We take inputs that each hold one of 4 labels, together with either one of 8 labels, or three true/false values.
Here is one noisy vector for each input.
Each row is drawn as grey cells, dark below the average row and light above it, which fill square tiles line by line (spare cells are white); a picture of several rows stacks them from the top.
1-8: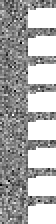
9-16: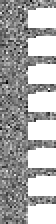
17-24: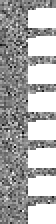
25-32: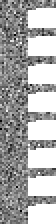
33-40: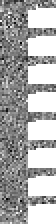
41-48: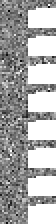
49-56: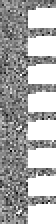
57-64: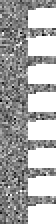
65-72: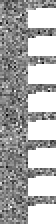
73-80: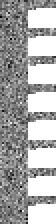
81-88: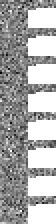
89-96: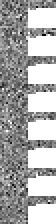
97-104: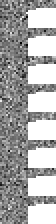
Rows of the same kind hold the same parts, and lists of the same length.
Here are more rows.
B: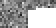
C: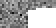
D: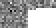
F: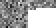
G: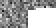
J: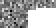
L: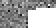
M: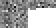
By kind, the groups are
B, C, D, F, J, L, M
G

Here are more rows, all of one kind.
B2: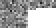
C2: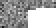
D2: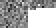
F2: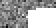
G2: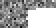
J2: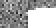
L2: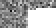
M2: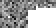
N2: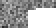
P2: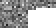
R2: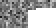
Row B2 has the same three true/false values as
C2, G2, L2 and N2.
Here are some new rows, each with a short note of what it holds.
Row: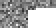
one of 4 labels and one of 8 labels
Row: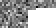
one of 4 labels and one of 8 labels
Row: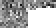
one of 4 labels and one of 8 labels
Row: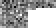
one of 4 labels and one of 8 labels
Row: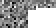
one of 4 labels and three true/false values
